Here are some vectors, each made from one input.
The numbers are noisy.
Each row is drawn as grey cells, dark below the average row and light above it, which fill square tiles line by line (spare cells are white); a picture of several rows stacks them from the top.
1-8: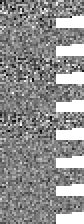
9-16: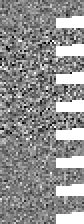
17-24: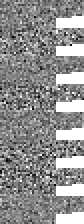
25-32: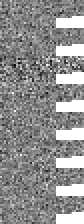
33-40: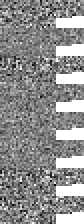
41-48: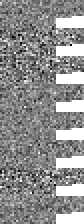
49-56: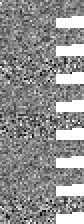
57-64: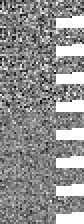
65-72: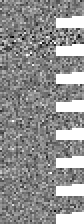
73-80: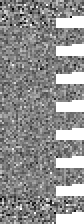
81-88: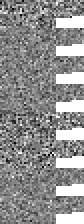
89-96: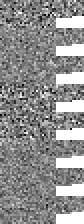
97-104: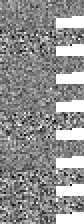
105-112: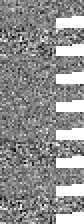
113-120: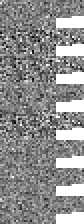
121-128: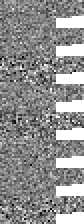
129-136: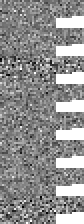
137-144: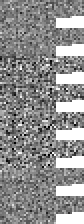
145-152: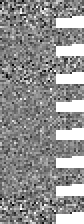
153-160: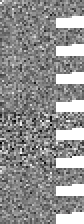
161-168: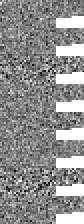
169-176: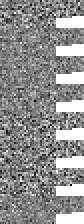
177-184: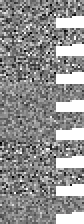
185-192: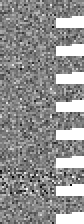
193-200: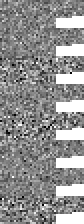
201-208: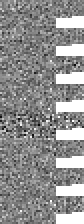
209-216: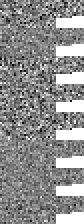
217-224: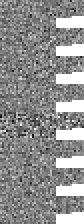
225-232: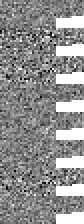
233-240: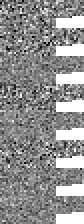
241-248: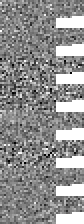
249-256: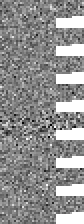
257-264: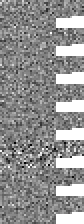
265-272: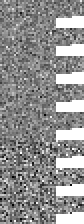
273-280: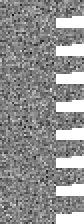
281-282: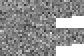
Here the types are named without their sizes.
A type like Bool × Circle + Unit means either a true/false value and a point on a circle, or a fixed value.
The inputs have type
Bool × Bool × Bool + (Circle + Unit) × Line × Line + Tree.
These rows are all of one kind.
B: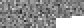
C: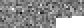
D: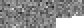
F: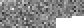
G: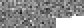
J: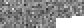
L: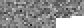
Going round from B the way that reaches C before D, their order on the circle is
B, L, C, G, F, D, J.
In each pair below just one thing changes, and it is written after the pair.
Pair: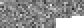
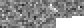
the place on the circle
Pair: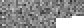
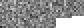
the place on one of the two lines
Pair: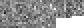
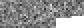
the place on one of the two lines
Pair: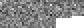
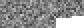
the place on the circle
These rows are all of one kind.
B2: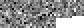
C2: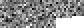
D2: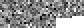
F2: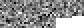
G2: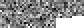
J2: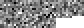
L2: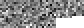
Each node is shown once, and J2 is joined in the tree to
F2.
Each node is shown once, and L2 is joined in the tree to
B2 and C2.
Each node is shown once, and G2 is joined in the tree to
D2.
